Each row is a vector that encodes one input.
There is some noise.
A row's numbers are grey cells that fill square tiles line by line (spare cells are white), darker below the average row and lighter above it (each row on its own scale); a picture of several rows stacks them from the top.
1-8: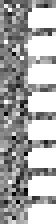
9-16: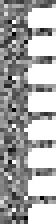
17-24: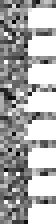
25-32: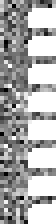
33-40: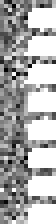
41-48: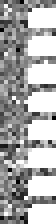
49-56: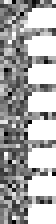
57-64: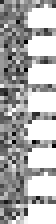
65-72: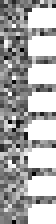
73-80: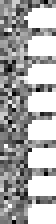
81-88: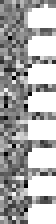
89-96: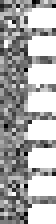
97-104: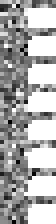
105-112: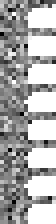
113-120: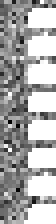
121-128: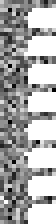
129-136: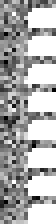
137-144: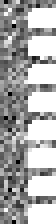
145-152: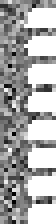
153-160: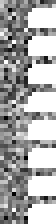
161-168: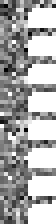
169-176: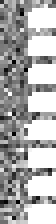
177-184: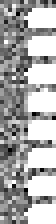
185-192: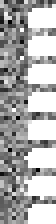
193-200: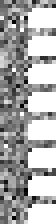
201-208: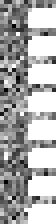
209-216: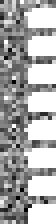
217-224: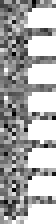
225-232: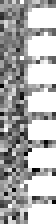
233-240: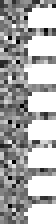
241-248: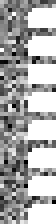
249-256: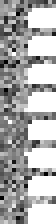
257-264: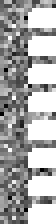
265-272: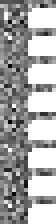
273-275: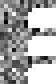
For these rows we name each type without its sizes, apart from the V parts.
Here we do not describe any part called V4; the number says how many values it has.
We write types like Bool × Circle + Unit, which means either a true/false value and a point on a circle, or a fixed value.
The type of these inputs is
Bool × Bool × Bool × Bool + Tree + V4.
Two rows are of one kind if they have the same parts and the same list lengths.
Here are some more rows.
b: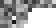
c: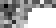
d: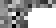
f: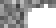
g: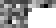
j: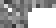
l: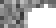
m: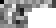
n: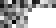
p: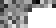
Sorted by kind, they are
b, c, n, p
d, g, j
f, l, m

